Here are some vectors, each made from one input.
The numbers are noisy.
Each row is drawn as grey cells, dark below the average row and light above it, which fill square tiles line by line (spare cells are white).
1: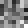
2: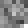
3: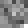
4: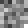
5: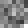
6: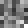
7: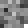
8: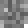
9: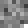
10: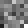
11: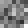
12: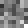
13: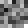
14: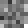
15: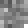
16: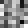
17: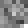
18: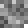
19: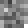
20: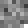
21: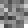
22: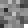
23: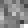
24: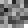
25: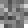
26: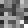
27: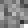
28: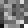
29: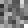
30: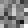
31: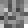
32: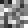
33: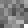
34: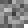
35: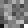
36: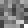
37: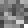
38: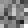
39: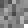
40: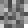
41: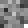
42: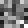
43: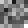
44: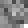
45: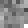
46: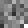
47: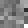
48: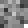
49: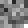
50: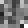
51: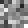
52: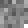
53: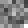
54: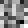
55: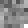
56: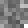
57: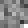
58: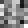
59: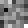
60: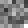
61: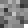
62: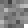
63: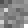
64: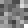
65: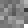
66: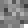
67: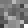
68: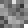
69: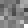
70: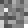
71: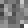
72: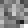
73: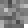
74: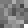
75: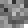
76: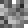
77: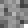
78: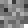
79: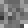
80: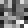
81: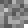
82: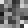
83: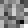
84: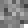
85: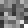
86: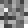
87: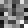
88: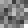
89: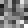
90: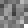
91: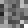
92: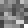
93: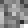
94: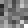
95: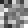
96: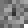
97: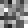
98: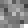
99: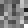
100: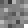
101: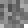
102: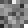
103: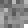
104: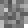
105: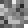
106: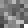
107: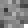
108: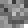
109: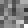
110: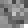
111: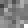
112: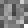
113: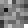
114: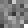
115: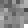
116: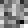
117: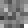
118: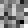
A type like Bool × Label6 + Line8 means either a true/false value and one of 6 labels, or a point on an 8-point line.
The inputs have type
Line7 × (Tree8 × Tree8 + Unit).
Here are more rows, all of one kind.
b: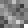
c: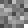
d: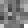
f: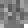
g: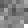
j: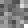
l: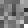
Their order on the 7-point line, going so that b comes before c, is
b, c, l, g, j, f, d.
